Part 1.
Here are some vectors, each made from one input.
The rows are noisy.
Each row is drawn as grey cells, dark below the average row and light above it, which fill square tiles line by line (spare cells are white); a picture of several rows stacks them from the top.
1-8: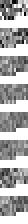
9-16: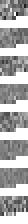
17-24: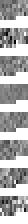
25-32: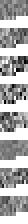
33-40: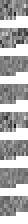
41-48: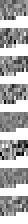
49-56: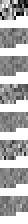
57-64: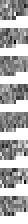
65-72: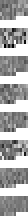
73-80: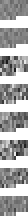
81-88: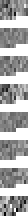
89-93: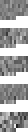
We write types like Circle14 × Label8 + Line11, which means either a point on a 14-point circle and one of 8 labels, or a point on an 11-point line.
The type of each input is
Bool × Line10.
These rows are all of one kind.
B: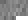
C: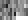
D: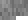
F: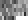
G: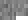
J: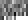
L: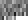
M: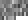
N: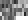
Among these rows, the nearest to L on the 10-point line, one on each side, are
D and J.
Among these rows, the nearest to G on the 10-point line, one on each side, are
F and M.
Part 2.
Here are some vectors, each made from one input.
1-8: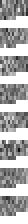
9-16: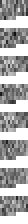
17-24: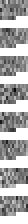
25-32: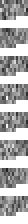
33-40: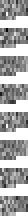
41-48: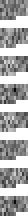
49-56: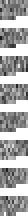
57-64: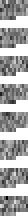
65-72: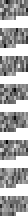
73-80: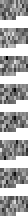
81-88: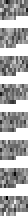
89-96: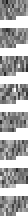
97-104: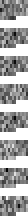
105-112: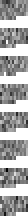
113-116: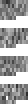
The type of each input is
Bool × Tree13.
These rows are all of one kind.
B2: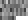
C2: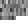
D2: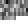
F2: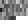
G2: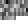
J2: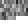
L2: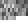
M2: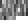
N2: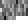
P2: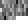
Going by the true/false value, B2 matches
C2 and F2.
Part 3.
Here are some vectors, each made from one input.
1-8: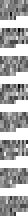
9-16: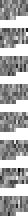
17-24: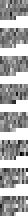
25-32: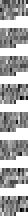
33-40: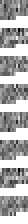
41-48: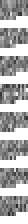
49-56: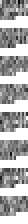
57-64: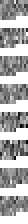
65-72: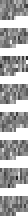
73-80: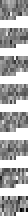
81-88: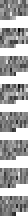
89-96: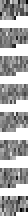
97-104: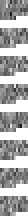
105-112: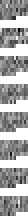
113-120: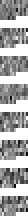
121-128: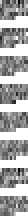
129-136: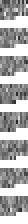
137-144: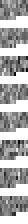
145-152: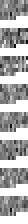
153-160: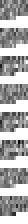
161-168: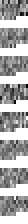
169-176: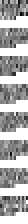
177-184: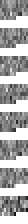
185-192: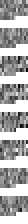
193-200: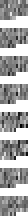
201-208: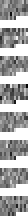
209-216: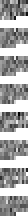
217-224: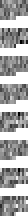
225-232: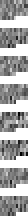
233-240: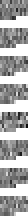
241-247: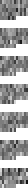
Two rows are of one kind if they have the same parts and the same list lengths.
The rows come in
2 kinds.
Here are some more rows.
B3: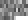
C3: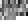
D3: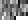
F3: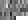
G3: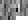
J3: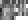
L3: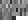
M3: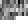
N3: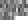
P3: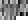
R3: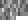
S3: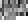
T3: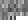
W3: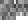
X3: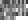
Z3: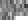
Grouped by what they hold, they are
B3, F3, G3, L3, N3, R3, T3, W3, Z3
C3, D3, J3, M3, P3, S3, X3

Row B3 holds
a point on a 15-point circle.
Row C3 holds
a point on a 7-point line.
